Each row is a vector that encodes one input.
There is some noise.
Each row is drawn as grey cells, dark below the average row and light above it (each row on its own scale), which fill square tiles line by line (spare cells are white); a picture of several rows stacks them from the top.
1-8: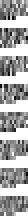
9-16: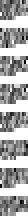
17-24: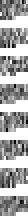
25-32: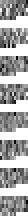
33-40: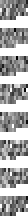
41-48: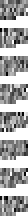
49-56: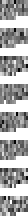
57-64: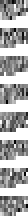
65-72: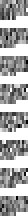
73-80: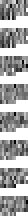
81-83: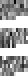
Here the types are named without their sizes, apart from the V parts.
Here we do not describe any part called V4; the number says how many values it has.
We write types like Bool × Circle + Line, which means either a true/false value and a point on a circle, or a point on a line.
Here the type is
Circle + Label × V4.
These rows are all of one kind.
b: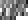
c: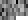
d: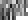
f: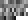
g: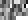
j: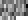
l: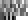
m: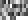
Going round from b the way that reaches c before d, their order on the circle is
b, g, m, j, c, d, l, f.
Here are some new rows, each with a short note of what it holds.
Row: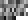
a point on a circle
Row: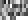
a point on a circle
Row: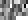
a point on a circle
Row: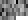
a point on a circle
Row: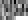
a label and a value of V4
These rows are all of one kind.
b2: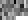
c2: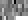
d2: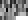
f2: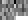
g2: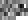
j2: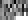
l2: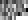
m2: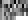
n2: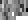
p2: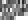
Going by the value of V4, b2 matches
c2 and f2.
